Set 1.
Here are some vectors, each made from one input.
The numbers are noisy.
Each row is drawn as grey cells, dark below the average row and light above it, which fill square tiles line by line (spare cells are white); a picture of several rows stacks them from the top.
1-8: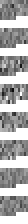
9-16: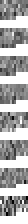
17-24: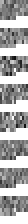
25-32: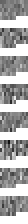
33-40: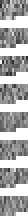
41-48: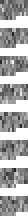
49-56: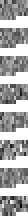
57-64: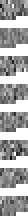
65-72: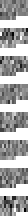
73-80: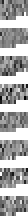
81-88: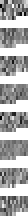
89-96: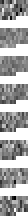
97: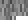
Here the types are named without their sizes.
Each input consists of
a point on a line.
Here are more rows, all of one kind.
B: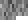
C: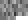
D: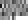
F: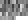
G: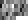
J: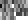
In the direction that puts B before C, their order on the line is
G, J, B, C, D, F.
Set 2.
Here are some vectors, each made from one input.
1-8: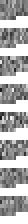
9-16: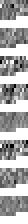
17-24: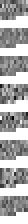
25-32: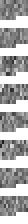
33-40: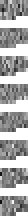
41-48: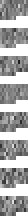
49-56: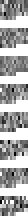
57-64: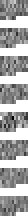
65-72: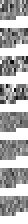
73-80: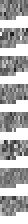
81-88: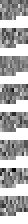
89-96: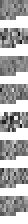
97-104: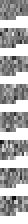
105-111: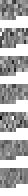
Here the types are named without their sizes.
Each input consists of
a point on a line.
